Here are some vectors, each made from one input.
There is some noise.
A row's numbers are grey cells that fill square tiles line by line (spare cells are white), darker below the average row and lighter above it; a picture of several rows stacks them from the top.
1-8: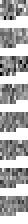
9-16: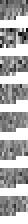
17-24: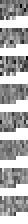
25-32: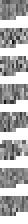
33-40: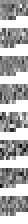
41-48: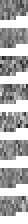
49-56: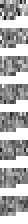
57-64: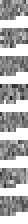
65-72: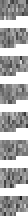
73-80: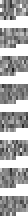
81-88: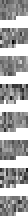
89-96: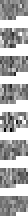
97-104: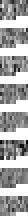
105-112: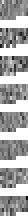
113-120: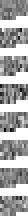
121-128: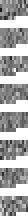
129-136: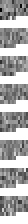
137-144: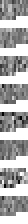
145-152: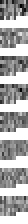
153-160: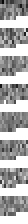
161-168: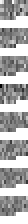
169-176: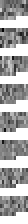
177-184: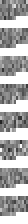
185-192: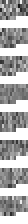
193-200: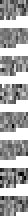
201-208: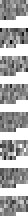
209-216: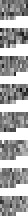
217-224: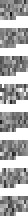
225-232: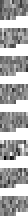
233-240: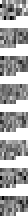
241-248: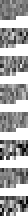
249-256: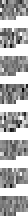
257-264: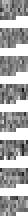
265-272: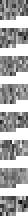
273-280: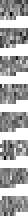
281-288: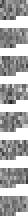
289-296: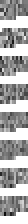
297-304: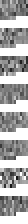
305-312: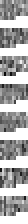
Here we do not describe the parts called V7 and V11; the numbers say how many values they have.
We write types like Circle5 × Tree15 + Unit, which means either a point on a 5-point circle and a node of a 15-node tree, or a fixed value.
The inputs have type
Circle10 + Line6 × V11 + Line9 × V7.
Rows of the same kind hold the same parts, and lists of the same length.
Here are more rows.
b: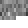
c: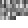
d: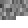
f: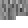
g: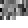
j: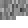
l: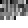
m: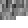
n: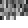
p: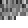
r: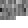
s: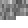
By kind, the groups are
b, j, m, s
c, n
d, f, g, l, p, r

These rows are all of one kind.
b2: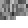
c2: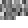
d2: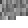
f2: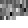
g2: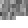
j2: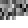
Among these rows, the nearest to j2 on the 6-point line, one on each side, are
c2 and f2.
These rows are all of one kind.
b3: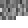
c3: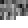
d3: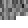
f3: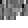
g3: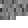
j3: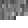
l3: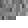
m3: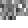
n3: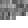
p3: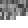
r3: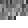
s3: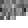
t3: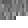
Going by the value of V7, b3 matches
d3, f3 and j3.
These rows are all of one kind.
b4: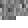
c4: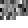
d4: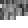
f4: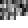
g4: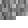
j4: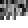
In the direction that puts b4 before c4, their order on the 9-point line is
b4, c4, f4, g4, d4, j4.
